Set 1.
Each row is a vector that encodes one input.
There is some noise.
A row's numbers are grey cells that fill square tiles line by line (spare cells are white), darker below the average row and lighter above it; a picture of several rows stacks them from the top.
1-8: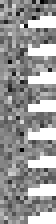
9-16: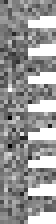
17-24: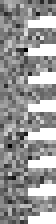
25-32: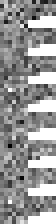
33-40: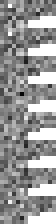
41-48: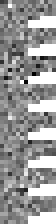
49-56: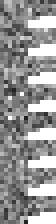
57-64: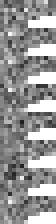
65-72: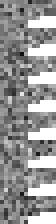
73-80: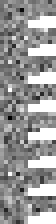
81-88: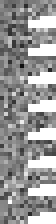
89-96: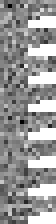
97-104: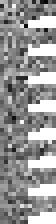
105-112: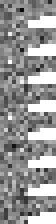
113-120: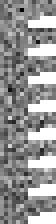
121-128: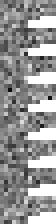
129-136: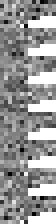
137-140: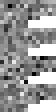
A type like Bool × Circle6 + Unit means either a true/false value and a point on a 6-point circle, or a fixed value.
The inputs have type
Circle5 × Circle6 + Unit.
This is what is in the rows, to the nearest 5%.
About 95% of them hold a point on a 5-point circle and a point on a 6-point circle. The rest hold a fixed value.
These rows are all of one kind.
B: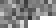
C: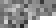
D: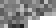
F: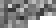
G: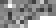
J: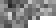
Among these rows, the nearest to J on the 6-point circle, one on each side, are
B and F.
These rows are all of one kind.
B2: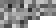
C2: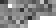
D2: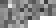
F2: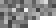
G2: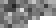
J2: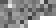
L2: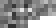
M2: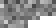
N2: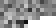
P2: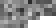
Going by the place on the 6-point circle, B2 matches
C2, D2, F2 and J2.
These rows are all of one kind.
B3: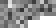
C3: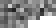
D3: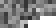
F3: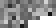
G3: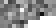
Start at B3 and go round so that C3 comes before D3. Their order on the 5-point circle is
B3, C3, G3, F3, D3.
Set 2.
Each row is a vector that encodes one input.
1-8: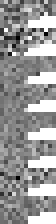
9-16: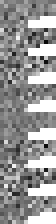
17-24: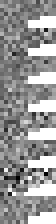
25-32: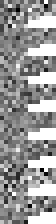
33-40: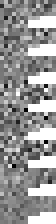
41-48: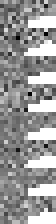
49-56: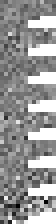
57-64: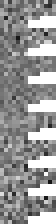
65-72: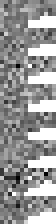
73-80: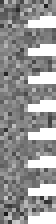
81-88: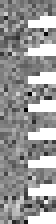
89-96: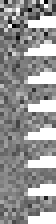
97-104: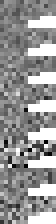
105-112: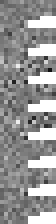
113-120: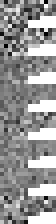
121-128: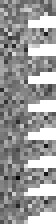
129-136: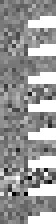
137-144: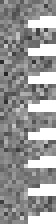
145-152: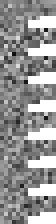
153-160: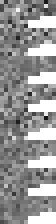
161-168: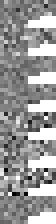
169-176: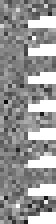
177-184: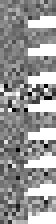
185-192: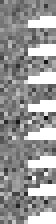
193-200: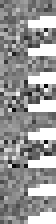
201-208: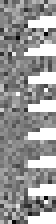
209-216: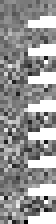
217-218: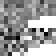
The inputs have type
(Circle9 + Unit) × Label8.
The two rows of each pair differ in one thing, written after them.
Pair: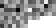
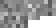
the place on the 9-point circle
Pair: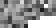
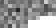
the label
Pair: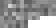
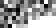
the label
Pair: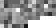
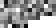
the label
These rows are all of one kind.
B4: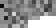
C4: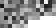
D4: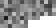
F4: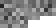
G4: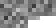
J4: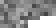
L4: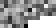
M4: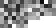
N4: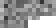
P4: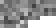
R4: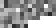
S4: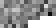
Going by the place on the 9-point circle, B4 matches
C4, F4 and G4.
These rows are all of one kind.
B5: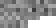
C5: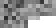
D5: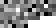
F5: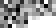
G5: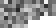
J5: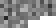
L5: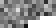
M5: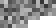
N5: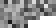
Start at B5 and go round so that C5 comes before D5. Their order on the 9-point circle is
B5, N5, F5, C5, G5, J5, D5, M5, L5.
